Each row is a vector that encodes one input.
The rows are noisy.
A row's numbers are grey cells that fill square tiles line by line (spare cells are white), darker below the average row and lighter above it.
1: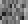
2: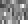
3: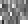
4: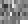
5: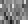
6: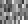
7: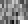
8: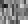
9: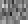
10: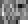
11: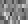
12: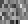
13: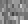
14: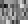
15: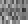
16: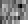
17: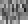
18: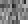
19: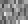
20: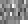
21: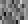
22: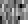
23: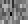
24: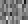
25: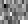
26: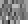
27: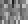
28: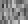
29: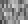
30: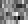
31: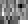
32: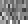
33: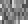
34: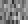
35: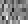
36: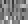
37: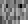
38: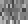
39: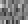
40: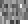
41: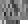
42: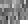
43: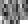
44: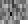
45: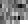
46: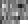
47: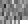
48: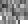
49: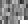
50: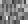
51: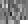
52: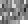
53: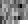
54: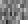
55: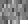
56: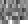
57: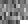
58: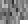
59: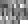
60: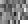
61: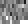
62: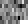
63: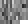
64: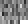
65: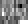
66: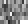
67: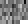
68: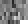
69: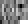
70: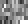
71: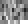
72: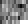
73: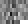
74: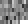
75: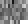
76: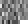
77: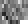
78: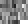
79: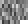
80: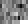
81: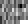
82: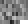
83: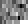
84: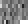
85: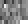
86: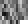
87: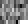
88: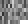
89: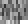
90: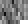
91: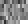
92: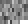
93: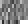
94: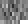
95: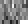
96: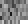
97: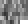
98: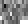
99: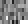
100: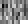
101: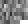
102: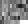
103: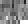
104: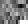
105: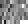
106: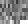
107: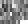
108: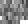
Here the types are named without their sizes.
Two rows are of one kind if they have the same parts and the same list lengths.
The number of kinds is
2.
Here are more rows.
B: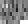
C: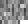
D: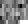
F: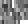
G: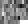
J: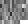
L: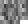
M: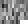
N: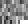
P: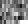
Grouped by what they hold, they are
B, C, F, J, L, M, N
D, G, P

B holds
a point on each of three lines and four true/false values.
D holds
a point on each of three lines.
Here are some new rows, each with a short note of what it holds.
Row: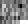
a point on each of three lines
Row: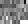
a point on each of three lines and four true/false values
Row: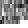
a point on each of three lines
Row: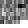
a point on each of three lines
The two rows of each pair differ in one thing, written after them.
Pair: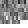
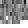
the place on one of the three lines
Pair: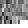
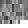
the place on one of the three lines
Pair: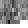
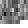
the place on one of the three lines
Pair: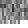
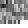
the place on one of the three lines
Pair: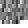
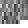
one of the four true/false values
